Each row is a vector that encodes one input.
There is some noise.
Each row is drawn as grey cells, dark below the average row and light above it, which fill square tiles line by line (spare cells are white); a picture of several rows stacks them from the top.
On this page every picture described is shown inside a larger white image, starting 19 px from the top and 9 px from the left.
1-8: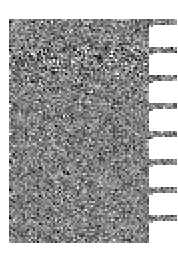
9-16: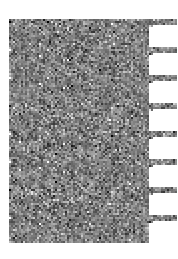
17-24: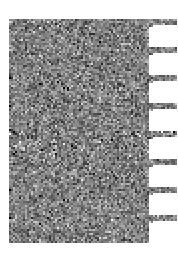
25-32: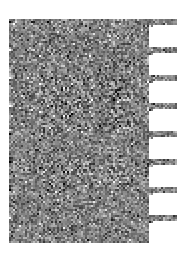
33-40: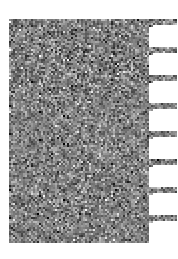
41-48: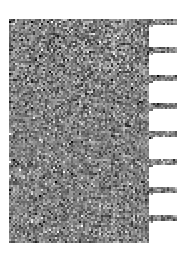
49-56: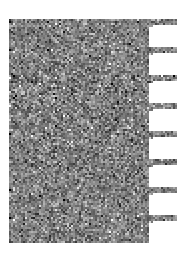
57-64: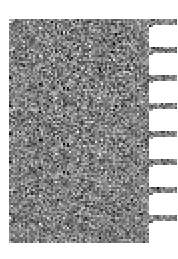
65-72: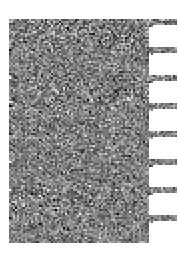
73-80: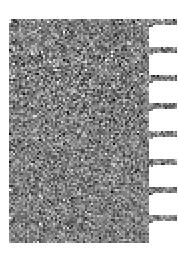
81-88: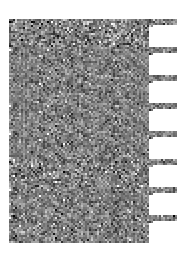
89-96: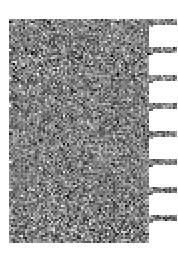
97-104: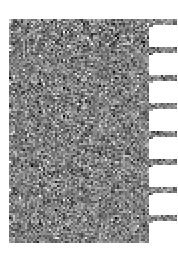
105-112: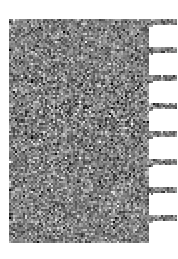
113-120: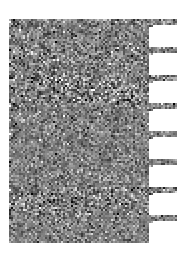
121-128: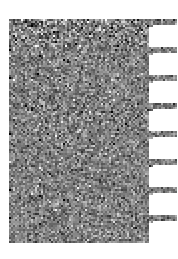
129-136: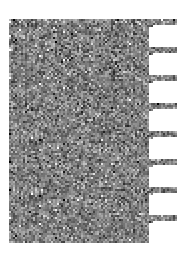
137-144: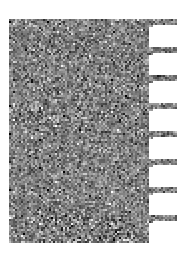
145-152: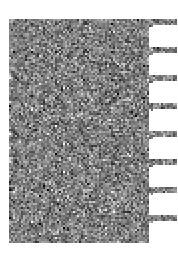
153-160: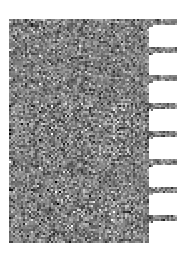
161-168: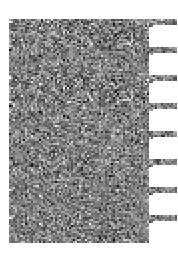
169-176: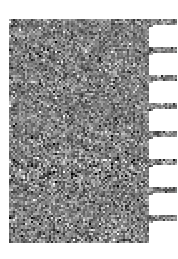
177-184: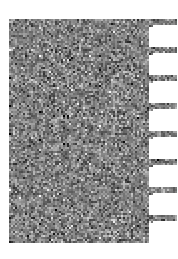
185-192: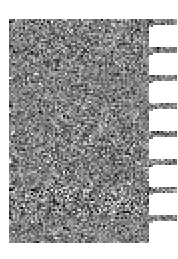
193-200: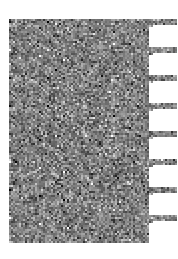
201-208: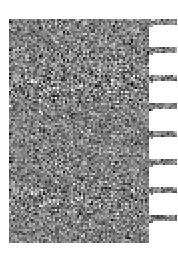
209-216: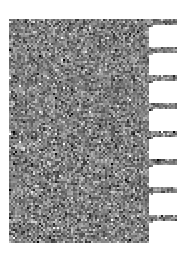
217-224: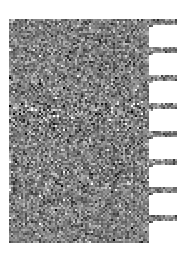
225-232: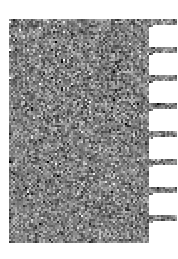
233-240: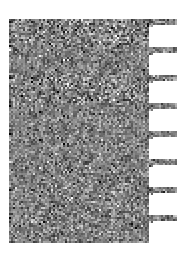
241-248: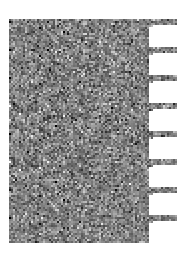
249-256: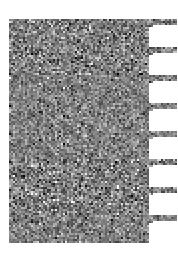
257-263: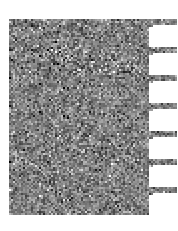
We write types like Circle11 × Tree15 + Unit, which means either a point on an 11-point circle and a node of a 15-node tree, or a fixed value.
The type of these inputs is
Circle11 + Line10 × Line10 + Unit.
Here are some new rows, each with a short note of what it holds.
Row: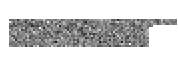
a point on each of two 10-point lines
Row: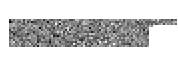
a point on an 11-point circle
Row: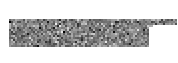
a point on an 11-point circle
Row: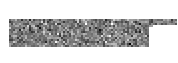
a fixed value
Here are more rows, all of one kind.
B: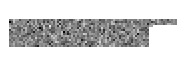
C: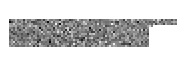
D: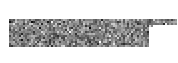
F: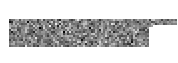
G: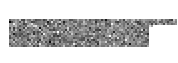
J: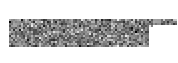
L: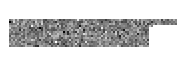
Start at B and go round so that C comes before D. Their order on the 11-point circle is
B, F, C, G, D, J, L.
